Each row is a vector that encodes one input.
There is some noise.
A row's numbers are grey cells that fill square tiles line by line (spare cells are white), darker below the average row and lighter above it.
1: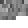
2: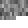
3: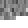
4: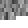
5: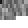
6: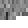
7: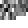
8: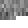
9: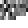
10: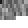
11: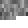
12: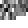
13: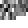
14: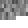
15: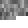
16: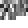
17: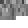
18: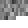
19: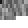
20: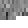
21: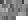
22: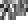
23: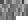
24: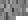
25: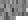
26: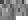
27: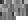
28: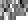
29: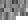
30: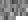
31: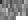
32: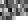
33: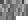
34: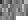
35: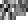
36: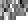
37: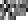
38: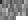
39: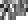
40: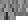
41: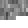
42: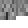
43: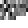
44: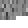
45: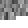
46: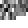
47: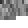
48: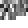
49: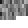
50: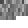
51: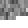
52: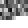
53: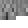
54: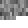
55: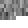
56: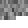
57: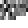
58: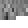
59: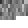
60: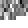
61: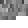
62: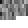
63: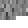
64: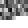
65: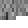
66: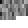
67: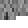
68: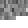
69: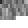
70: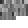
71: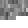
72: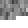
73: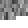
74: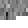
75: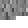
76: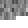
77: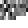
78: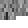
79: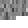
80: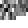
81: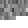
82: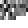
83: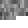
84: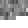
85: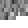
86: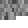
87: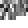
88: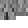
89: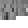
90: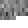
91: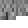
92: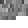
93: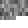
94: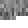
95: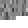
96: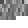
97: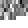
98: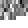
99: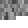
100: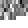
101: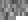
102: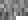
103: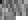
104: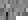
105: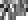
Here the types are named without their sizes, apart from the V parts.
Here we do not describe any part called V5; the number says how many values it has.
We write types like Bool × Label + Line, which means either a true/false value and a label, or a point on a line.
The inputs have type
Line + List(Bool × V5).
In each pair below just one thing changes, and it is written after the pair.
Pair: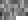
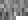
the true/false value in item 1 of the list
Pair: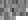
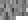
the true/false value in item 1 of the list
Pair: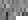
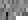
the value of V5 in item 2 of the list
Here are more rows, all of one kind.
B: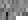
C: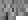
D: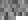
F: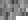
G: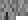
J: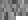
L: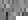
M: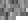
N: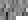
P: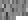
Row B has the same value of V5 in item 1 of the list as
F, L, M and N.
